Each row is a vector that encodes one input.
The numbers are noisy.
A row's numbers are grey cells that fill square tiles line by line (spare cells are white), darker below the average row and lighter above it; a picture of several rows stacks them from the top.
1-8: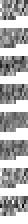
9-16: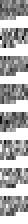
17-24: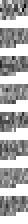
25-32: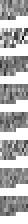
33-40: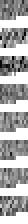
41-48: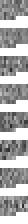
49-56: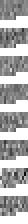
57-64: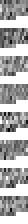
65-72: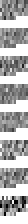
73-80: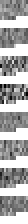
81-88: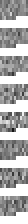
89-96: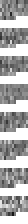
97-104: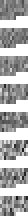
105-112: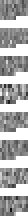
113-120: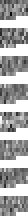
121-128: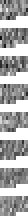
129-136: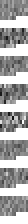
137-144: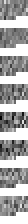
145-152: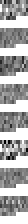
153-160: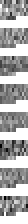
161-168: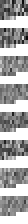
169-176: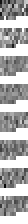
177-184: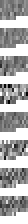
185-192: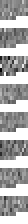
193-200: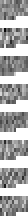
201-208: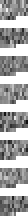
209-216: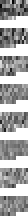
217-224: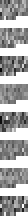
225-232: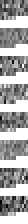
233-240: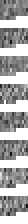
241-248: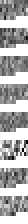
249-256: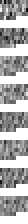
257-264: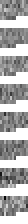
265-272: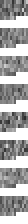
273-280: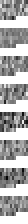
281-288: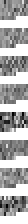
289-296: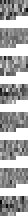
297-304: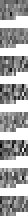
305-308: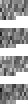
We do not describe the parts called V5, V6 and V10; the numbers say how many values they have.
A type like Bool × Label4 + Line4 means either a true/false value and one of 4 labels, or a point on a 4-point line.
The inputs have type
(Bool × Label7 × V10 + V5) × (Line12 + V6).
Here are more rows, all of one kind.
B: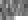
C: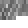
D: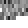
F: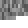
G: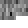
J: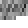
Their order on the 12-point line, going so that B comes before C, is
B, G, F, C, D, J.
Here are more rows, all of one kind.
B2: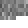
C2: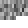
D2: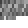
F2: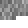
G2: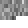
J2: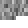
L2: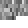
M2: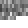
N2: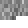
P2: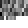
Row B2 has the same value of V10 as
D2, G2 and J2.
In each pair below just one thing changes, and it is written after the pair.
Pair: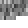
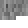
the value of V10
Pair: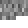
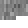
the value of V10
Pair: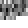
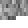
the label
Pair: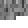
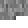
the label
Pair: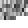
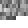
the true/false value
